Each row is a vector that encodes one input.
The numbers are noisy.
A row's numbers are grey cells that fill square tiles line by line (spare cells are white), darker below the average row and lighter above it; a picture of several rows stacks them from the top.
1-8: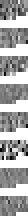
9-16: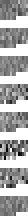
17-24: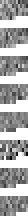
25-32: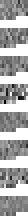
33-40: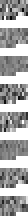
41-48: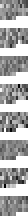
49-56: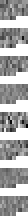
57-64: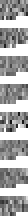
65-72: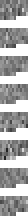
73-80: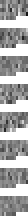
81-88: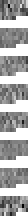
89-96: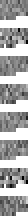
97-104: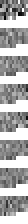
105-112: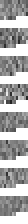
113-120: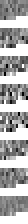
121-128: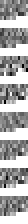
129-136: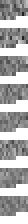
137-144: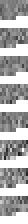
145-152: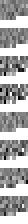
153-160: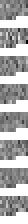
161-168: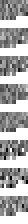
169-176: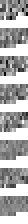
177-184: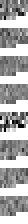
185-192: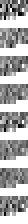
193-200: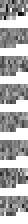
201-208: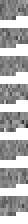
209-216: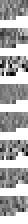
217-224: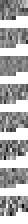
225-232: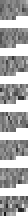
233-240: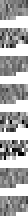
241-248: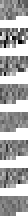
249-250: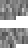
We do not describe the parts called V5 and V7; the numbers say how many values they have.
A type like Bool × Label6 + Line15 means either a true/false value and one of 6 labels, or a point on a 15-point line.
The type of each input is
List3(Line6) × V7 + V5 × V5.
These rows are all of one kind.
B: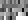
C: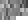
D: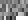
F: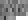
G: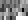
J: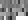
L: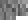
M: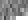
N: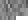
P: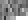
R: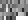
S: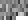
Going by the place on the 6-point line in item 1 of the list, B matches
F, G and L.
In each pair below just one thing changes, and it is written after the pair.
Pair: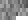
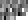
the value of V7
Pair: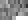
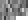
the place on the 6-point line in item 1 of the list
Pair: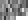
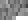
the place on the 6-point line in item 1 of the list
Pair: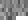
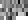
the place on the 6-point line in item 1 of the list
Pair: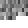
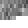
the value of V7
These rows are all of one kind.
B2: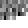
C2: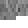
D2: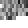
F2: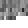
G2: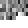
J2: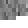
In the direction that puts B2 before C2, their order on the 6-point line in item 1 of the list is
J2, B2, G2, C2, D2, F2.
